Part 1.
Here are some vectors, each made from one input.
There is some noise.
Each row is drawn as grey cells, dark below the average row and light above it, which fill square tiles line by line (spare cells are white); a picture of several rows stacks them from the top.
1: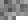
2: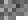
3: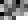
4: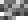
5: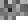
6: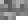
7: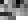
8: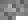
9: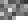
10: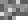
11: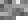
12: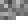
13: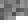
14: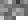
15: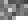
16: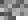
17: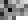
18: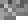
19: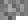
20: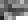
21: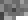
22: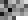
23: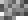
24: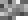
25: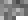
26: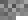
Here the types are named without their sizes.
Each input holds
a point on a line.
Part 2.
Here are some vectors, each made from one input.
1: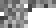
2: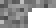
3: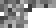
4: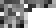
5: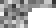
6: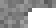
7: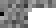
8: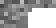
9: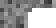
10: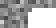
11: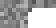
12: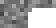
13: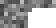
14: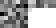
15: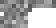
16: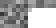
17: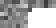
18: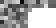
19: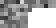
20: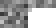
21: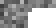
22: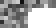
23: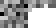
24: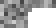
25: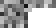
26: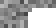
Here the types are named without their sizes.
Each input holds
a point on a line.
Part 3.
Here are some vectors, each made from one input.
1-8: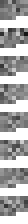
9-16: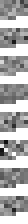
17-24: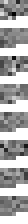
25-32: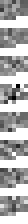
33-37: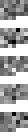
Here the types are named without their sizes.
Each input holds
a label.
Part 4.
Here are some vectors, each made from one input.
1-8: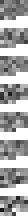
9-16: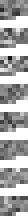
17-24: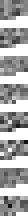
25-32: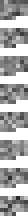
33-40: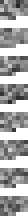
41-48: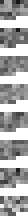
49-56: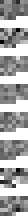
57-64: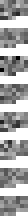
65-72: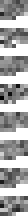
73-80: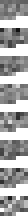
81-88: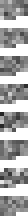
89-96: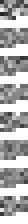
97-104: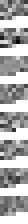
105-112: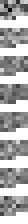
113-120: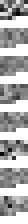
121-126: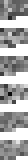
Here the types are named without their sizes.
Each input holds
a point on a line.
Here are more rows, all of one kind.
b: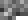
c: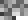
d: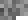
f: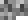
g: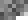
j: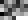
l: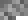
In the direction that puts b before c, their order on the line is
b, d, g, j, l, c, f.
